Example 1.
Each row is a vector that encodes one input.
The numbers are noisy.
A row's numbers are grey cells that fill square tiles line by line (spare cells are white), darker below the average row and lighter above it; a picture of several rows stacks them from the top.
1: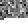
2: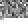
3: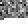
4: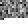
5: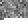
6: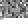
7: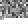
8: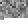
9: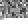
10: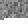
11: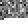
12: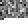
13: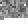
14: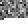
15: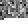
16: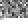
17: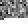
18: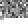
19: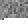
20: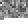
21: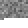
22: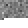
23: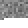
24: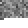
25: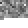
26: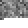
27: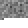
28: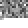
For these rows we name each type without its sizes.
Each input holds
a point on a line.
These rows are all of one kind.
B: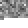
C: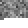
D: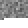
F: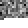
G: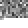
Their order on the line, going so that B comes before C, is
G, B, D, C, F.
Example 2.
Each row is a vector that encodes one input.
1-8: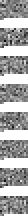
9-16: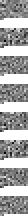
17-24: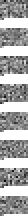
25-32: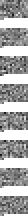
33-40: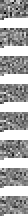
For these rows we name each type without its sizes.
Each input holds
a point on a line.
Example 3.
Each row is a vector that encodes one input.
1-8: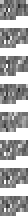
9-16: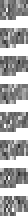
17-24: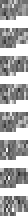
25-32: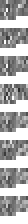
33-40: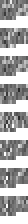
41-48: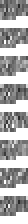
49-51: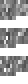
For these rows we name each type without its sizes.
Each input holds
a point on a line.
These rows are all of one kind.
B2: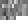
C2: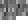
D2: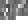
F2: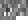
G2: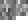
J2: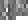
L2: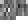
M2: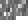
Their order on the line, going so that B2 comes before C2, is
F2, M2, D2, J2, G2, B2, C2, L2.
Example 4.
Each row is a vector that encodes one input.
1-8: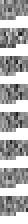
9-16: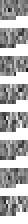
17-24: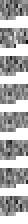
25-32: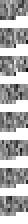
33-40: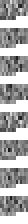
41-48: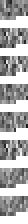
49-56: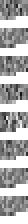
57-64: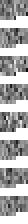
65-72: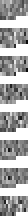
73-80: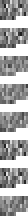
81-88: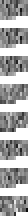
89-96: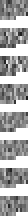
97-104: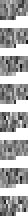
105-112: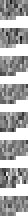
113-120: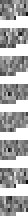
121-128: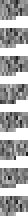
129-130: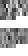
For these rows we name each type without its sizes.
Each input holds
a point on a line.
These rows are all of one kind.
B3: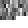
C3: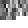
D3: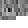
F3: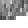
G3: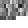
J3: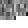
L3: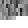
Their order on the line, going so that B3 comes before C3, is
J3, L3, D3, F3, G3, B3, C3.
